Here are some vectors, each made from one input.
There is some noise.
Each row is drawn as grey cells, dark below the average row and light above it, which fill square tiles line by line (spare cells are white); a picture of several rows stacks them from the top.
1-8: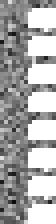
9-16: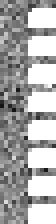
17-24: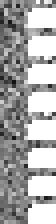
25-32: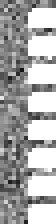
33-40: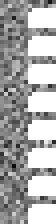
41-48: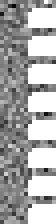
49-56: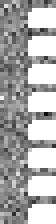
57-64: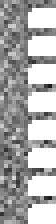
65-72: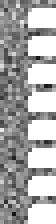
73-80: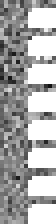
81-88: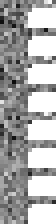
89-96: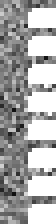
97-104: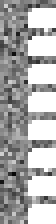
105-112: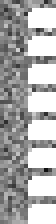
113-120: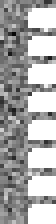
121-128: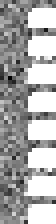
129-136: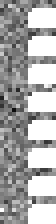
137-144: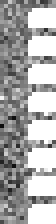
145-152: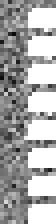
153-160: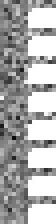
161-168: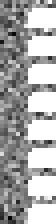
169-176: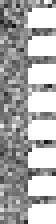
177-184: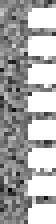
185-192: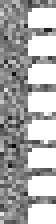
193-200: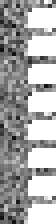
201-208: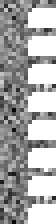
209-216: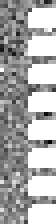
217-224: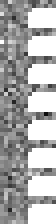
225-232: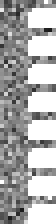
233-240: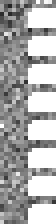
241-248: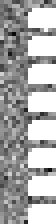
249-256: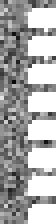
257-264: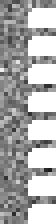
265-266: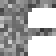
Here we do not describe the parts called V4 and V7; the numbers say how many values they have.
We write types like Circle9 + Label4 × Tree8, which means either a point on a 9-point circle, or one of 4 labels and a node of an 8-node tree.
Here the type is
Bool × Line8 × List2(V7) + Line10 × V4.
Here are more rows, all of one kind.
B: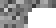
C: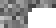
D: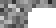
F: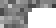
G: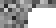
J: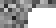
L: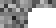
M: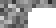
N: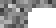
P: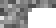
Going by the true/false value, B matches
C, F and P.
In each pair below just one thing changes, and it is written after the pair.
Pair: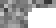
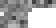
the place on the 8-point line
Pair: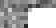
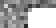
the value of V7 in item 2 of the list
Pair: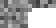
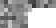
the value of V7 in item 2 of the list
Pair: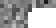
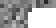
the place on the 8-point line
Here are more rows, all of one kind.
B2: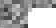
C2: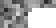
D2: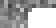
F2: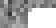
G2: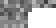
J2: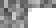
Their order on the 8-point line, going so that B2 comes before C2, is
F2, D2, G2, B2, C2, J2.
